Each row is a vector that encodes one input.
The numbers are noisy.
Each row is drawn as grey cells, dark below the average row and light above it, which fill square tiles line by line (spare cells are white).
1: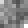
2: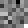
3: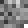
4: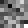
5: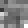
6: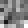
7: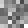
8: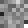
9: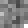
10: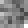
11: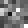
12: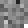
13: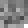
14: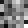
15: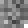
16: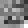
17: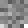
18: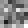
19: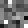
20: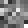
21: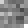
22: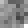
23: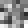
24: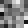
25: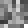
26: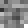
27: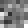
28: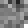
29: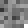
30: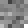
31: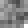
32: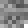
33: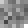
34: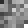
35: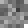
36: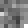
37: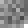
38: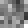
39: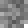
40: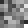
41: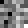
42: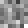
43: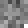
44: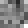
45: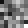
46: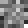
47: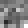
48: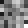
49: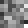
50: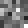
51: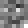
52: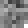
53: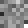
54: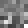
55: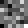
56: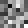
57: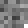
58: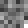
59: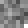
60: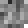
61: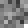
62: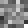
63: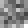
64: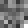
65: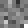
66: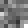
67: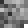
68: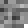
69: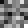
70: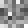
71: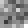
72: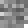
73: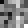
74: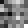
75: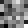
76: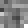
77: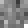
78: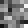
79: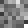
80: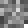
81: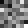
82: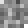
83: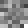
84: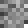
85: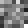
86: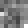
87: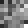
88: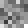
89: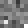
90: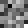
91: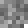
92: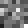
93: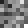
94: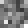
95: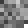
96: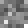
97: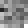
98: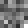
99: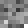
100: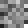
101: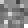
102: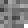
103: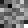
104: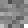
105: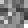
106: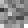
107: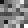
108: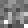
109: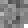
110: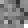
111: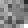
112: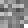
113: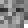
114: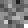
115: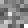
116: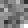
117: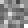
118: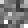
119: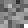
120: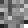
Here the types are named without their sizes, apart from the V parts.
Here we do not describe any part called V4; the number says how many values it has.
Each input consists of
either a label and a value of V4, or a list of points on a line.
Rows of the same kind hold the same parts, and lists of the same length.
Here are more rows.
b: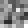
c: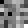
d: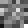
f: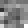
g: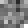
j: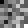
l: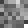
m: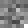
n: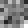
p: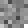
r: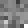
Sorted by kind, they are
b, g
c, j, l
d
f, n
m, p, r

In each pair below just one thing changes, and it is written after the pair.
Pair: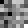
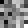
the label
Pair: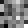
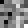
the label
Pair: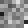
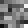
the label
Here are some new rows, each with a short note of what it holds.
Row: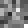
the empty list
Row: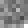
a list of three items
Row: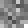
a list of two items
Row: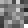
the empty list
